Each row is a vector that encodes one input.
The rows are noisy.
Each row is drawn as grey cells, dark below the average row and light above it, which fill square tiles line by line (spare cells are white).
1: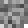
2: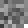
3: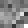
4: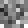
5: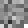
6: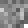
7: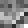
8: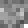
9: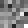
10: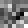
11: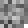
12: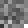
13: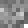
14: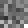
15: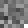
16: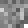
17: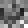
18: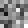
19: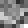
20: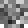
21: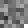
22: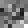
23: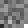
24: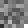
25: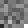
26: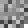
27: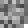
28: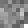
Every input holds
a point on a 5-point circle.
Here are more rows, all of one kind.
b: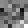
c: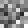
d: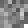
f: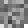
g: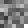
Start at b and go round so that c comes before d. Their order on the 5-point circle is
b, c, f, d, g.
